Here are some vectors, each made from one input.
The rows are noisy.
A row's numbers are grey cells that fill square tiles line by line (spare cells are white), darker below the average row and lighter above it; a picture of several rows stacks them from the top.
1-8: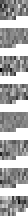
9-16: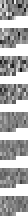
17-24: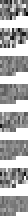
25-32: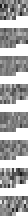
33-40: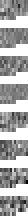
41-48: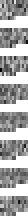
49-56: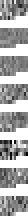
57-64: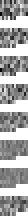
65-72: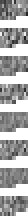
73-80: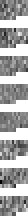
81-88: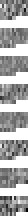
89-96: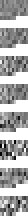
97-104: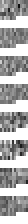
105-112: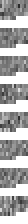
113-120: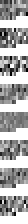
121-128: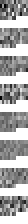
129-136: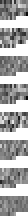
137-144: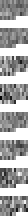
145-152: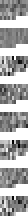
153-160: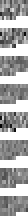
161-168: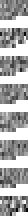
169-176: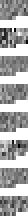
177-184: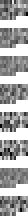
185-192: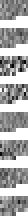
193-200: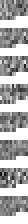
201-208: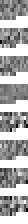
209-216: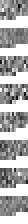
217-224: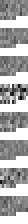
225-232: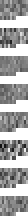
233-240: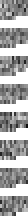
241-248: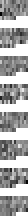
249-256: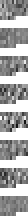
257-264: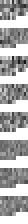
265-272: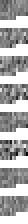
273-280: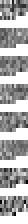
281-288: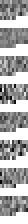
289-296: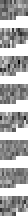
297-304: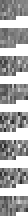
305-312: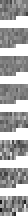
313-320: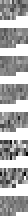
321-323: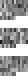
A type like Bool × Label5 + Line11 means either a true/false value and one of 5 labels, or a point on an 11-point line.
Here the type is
Bool × Circle20 + Line7 × Line7.
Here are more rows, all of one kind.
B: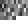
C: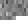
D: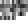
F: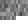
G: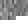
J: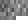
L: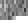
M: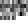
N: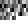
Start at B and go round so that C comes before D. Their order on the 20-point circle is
B, M, F, G, C, D, L, J, N.
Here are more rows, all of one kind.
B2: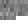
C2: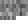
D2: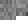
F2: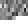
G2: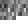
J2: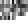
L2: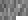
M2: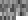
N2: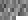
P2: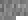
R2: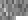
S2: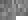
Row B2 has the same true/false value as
C2, F2, G2 and M2.
